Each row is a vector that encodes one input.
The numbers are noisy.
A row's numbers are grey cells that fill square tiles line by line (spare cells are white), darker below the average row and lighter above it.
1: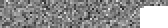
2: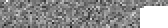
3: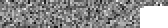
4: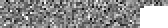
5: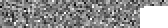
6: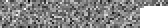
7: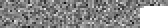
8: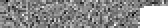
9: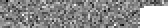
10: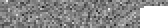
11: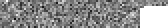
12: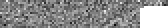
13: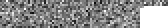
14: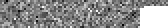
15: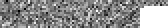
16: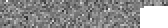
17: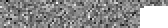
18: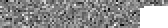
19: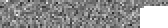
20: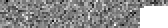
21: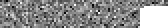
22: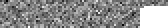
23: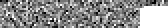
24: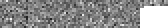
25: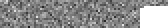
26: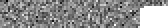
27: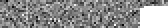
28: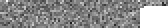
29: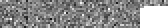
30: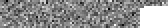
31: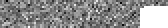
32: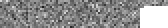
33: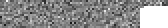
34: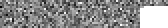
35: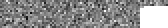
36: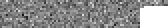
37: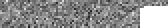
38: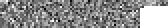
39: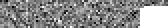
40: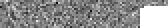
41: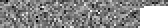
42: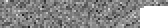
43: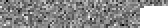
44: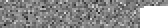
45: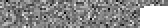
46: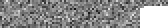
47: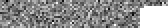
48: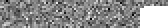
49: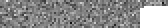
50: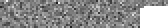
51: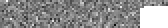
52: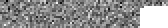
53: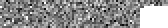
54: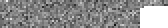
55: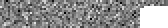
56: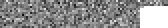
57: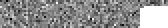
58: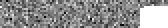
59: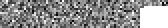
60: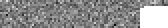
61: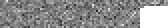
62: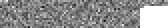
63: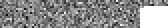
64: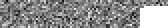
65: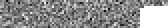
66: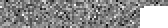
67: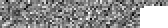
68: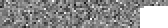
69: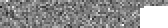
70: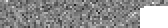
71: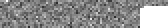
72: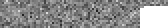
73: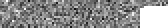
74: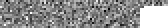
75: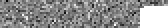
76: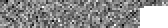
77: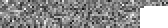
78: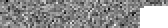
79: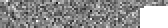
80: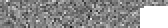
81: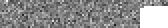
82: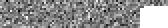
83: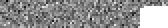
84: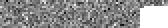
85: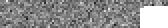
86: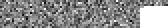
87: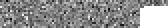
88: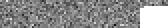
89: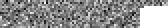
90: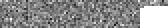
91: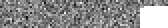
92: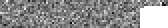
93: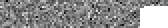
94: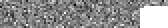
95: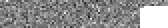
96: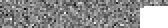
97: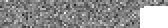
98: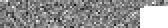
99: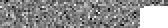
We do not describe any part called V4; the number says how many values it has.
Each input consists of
a point on a 5-point line and a true/false value, together with either a point on a 5-point line, or a value of V4.
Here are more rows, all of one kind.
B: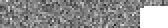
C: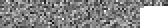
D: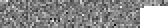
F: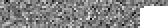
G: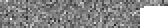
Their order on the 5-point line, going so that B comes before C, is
B, C, G, D, F.
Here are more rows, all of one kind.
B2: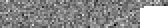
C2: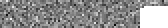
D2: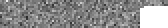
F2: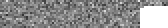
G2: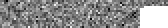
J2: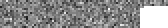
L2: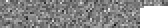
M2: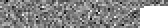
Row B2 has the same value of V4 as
C2 and G2.
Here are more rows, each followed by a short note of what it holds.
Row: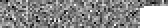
a point on each of two 5-point lines and a true/false value
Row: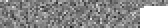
a point on each of two 5-point lines and a true/false value
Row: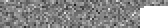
a point on each of two 5-point lines and a true/false value
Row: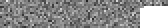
a point on a 5-point line, a true/false value and a value of V4
